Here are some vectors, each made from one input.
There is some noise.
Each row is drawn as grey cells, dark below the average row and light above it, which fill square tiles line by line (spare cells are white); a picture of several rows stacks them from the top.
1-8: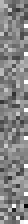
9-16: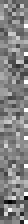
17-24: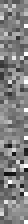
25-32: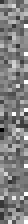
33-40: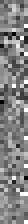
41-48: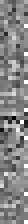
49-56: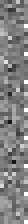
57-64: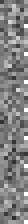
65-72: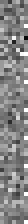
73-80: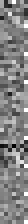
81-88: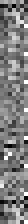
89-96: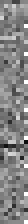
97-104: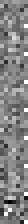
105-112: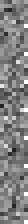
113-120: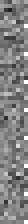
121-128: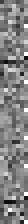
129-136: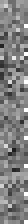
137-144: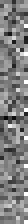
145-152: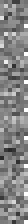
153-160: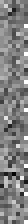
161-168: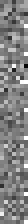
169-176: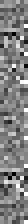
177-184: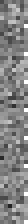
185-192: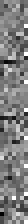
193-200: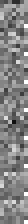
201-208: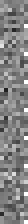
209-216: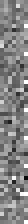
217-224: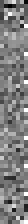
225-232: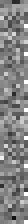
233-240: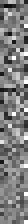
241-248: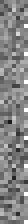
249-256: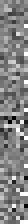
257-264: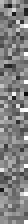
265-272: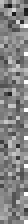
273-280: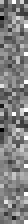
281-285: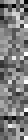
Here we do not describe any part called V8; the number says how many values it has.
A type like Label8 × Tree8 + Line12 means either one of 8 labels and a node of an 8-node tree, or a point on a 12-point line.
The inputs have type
Circle6 + Line3 × Line4 + Line14 × (Line14 + V8).
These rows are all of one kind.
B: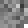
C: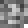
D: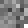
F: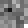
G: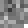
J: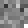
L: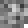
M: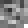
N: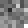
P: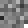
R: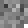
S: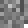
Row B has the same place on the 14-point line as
D, F, N and R.
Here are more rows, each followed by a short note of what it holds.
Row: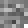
a point on each of two 14-point lines
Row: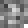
a point on a 14-point line and a value of V8
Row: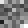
a point on a 6-point circle
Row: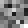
a point on a 6-point circle
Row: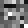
a point on a 3-point line and a point on a 4-point line
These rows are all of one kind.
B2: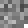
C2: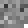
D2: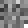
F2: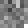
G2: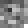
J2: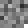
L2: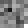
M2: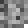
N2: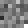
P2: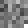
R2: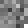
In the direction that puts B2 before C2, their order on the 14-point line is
P2, D2, N2, J2, B2, C2, F2, R2, L2, G2, M2.
